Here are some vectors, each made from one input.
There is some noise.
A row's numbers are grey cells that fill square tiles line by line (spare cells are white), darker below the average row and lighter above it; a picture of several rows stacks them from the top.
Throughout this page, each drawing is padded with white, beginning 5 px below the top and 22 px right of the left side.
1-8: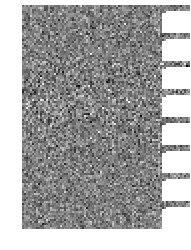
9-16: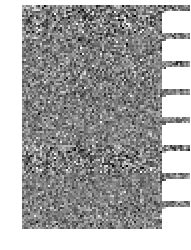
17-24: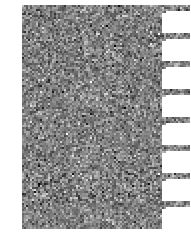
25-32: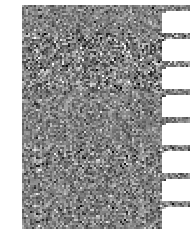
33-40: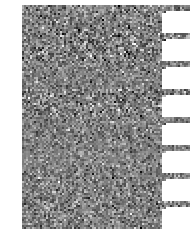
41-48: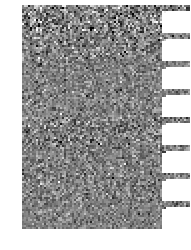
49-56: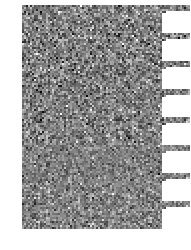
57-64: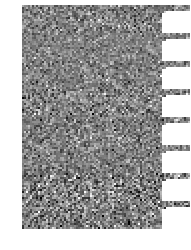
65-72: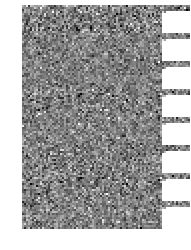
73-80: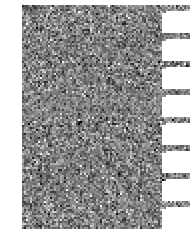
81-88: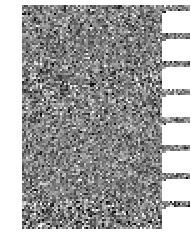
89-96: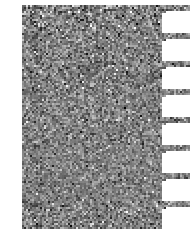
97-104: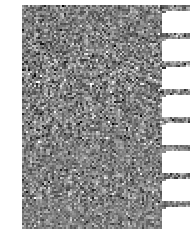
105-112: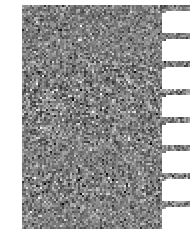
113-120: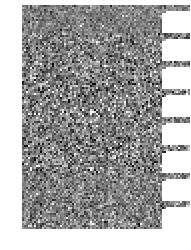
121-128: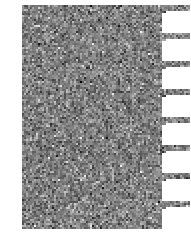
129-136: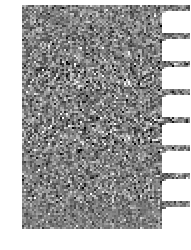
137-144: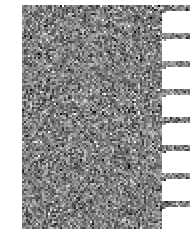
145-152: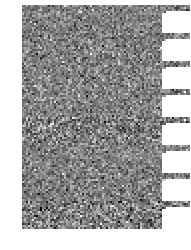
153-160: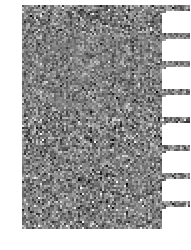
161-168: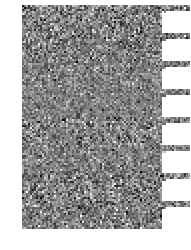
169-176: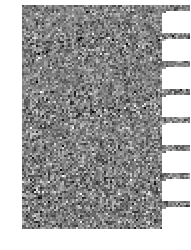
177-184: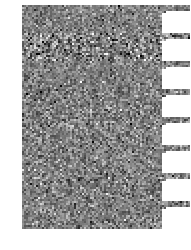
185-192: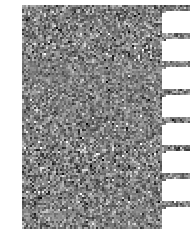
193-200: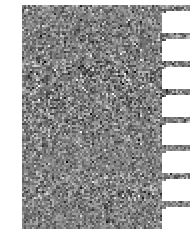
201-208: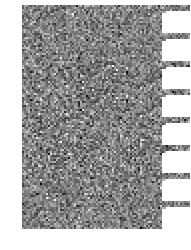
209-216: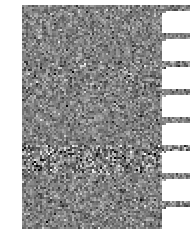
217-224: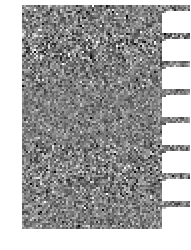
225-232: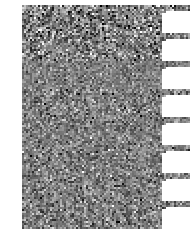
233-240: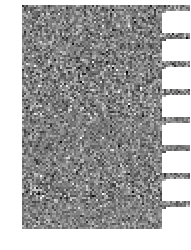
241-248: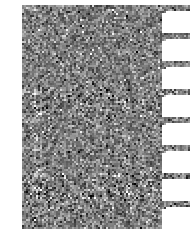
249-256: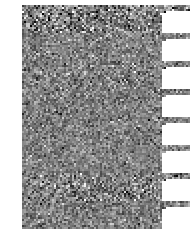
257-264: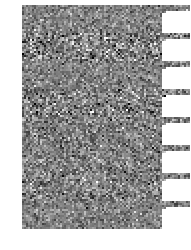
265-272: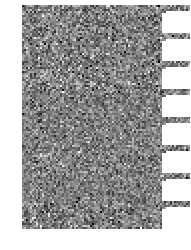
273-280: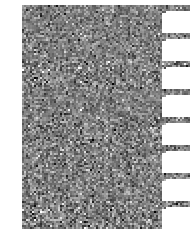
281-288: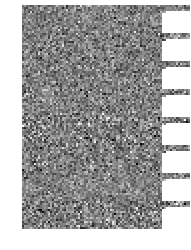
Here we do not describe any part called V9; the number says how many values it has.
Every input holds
a value of V9, together with a list of up to three points on an 11-point circle.
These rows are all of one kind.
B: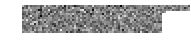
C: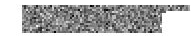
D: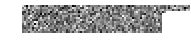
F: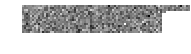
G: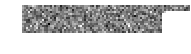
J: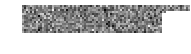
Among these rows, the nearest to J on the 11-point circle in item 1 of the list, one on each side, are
B and G.
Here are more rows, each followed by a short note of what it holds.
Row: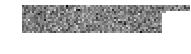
a value of V9, together with a list of three items
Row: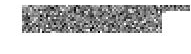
a value of V9, together with a list of one item
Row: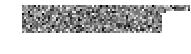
a value of V9, together with the empty list
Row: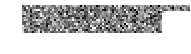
a value of V9, together with the empty list
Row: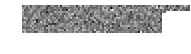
a value of V9, together with a list of three items
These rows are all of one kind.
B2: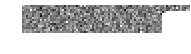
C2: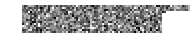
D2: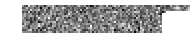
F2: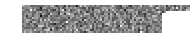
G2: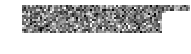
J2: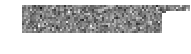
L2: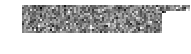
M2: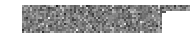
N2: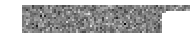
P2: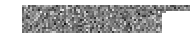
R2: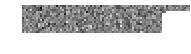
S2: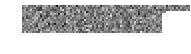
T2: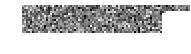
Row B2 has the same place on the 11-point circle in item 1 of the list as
F2, J2, L2 and N2.
